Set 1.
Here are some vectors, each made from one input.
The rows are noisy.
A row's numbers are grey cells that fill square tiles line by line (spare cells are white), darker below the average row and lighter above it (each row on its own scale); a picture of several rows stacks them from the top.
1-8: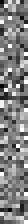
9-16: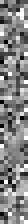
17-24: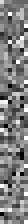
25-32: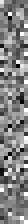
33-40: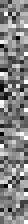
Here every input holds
one of 8 labels.
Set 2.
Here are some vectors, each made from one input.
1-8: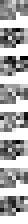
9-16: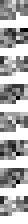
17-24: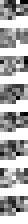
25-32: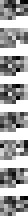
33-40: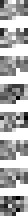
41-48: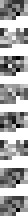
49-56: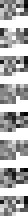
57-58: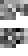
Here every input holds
a point on an 8-point line.
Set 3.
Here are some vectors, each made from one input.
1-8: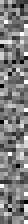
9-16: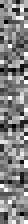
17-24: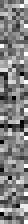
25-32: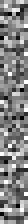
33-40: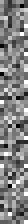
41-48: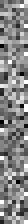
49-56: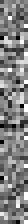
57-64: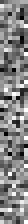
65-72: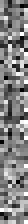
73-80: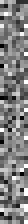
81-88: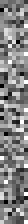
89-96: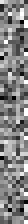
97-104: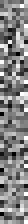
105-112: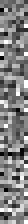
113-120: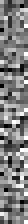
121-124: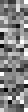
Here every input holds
one of 9 labels.
